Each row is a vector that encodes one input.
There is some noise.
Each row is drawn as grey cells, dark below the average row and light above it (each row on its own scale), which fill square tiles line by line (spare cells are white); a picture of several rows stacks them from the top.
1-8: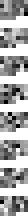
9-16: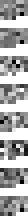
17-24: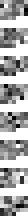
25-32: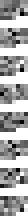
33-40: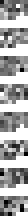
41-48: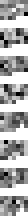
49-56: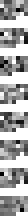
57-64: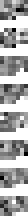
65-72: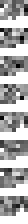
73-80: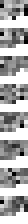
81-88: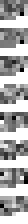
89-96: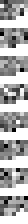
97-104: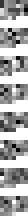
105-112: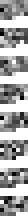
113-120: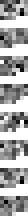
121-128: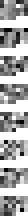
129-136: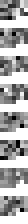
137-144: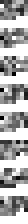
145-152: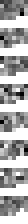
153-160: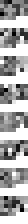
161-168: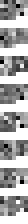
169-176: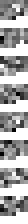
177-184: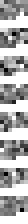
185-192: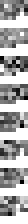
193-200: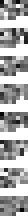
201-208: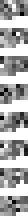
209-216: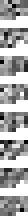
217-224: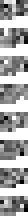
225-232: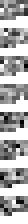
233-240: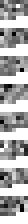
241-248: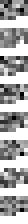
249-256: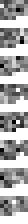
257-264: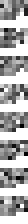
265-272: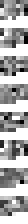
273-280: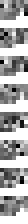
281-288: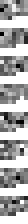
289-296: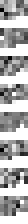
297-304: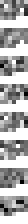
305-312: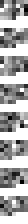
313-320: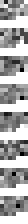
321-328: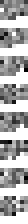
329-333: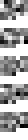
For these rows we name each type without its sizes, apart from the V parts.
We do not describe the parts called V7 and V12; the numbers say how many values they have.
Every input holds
either a fixed value, or a label, four true/false values, a value of V7 and a value of V12.
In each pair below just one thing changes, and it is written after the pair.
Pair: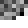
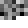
the label
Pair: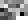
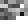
the value of V12
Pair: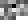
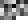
one of the four true/false values
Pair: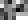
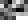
the value of V12
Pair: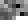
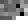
the label
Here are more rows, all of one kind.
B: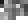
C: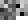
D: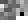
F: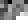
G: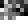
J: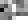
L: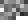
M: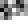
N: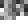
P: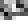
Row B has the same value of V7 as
G and N.
